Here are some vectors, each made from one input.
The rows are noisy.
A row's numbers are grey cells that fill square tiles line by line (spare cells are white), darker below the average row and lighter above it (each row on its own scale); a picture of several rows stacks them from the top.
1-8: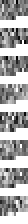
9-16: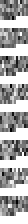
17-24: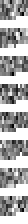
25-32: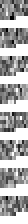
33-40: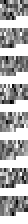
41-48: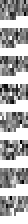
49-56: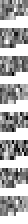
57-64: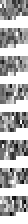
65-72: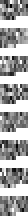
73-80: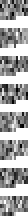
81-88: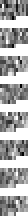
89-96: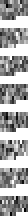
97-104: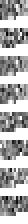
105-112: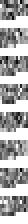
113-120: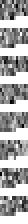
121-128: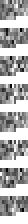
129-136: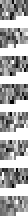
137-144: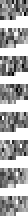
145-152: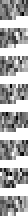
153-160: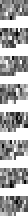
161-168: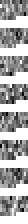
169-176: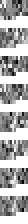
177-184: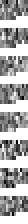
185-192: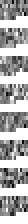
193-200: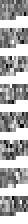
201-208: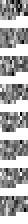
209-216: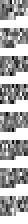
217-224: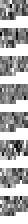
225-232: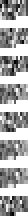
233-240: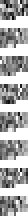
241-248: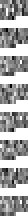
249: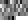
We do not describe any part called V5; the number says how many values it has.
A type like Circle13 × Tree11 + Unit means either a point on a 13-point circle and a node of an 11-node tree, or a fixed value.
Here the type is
Bool × List2(V5) + Line6.
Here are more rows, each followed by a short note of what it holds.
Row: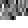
a true/false value, together with a list of one item
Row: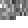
a true/false value, together with a list of two items
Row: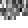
a true/false value, together with the empty list
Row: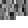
a true/false value, together with a list of two items
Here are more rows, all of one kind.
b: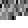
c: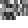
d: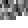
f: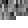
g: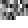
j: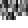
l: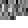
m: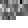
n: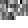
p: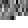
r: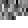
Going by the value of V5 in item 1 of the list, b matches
l, p and r.
